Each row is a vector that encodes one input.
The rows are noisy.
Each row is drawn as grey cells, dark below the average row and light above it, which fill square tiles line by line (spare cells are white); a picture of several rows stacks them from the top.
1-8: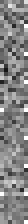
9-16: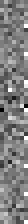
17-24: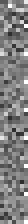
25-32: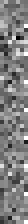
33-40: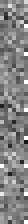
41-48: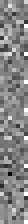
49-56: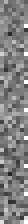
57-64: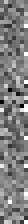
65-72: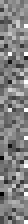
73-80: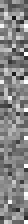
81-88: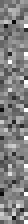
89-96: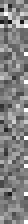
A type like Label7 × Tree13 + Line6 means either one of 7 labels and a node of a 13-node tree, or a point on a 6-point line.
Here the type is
Bool × Label5 + Line5 × Line5 × Line5.
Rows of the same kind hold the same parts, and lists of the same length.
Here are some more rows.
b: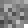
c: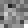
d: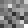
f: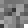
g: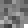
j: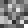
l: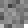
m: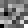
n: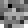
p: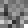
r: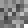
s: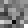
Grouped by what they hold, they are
b, d, r
c, f, g, j, l, m, n, p, s

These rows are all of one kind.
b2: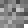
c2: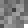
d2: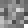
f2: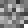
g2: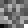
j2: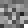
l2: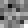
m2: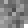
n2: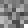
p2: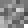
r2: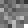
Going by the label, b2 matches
d2, f2, p2 and r2.
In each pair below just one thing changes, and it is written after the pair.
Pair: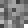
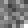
the label
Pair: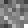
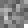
the true/false value
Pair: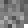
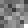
the label
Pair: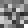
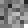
the label
